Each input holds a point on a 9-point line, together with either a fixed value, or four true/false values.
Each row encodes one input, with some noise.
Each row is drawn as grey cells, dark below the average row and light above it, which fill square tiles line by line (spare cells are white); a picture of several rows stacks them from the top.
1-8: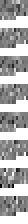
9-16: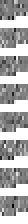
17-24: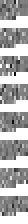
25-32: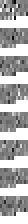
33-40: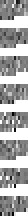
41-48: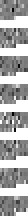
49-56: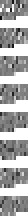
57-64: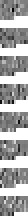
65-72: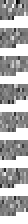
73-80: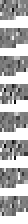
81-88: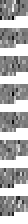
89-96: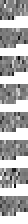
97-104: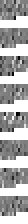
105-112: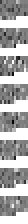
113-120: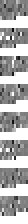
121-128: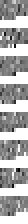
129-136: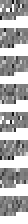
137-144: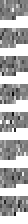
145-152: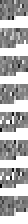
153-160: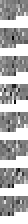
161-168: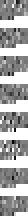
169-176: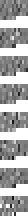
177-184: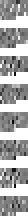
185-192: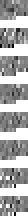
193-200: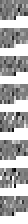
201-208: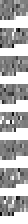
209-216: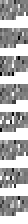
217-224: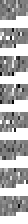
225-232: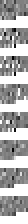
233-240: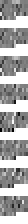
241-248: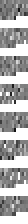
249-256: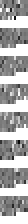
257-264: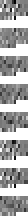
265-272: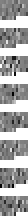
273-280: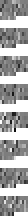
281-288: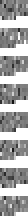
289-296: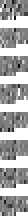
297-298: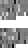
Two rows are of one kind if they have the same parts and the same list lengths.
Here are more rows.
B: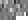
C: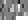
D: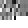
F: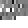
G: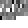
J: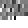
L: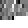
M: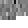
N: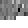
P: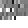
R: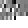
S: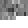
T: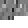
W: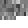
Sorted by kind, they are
B, C, L, M, N, S, T, W
D, F, G, J, P, R

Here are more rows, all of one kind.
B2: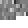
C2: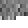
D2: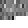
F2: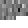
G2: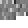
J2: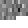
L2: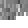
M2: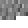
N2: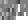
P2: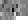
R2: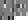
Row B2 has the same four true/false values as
F2, G2, J2 and M2.
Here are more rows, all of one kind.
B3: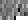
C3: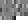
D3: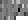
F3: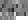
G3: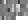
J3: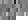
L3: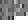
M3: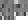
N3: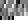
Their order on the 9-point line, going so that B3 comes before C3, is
N3, L3, M3, F3, D3, B3, C3, J3, G3.
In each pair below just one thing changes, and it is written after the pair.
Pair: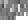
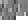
the place on the 9-point line
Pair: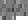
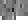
one of the four true/false values
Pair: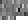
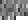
the place on the 9-point line
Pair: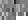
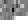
the place on the 9-point line
